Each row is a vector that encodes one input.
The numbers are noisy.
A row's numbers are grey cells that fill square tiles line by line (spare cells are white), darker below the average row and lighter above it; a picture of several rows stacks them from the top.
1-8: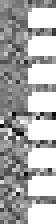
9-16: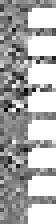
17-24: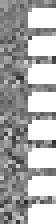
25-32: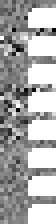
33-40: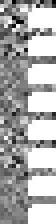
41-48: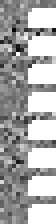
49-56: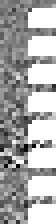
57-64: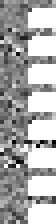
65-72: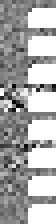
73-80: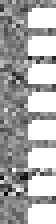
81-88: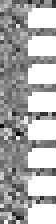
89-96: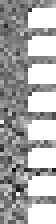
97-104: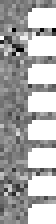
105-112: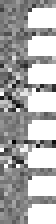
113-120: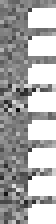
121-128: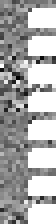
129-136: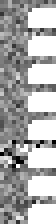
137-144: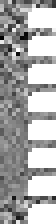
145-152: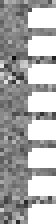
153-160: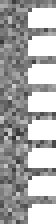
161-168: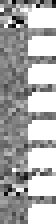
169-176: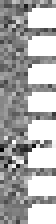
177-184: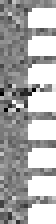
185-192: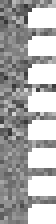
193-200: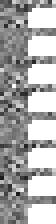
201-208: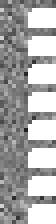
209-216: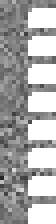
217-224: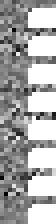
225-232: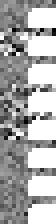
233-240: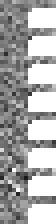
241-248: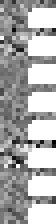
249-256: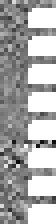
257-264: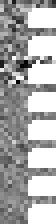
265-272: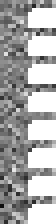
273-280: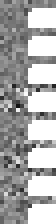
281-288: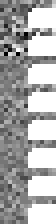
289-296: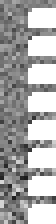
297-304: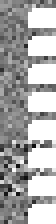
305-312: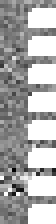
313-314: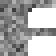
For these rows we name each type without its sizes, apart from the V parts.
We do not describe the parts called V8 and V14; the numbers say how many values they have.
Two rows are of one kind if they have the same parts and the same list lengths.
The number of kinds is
4.
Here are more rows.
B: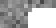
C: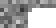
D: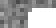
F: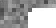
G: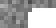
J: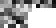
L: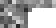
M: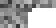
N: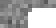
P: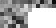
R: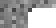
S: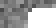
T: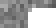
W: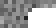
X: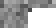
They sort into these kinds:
B, C, D, G, J, L, N, P, T
F, R, S, W
M
X

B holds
a point on a circle and a value of V14.
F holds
a node of a tree.
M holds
a value of V8 and a value of V14.
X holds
a fixed value.
